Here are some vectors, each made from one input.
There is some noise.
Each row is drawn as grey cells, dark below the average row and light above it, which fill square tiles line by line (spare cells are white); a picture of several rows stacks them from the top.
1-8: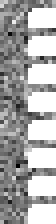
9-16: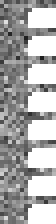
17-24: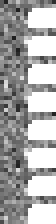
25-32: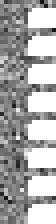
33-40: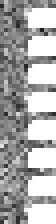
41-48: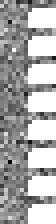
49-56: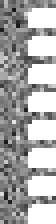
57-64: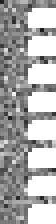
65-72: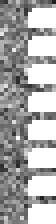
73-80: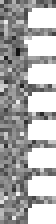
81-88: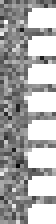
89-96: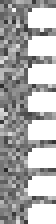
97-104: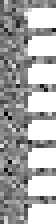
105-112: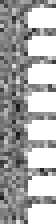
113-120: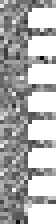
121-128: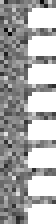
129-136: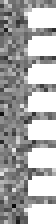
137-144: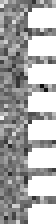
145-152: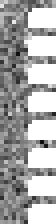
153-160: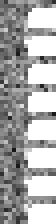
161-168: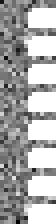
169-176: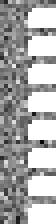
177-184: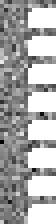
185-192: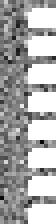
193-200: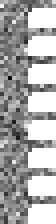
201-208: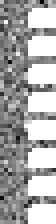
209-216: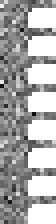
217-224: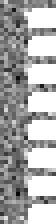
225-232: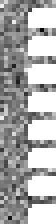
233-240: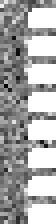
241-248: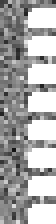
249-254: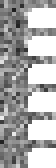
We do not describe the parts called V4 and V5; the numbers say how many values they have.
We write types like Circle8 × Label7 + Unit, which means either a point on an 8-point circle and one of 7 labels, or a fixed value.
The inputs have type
(Bool × Circle10 + Label6) × V4 + V5.
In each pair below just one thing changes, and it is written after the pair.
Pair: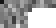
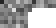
the true/false value
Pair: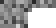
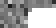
the value of V4
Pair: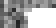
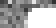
the value of V4
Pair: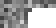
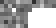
the value of V4
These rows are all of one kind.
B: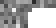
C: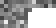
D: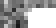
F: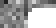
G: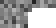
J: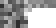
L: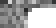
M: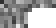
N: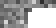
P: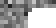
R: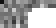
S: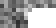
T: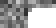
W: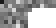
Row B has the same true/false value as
F, J, T and W.
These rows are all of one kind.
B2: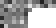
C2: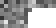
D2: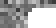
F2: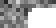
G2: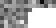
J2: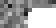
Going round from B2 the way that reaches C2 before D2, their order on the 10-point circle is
B2, J2, C2, D2, G2, F2.
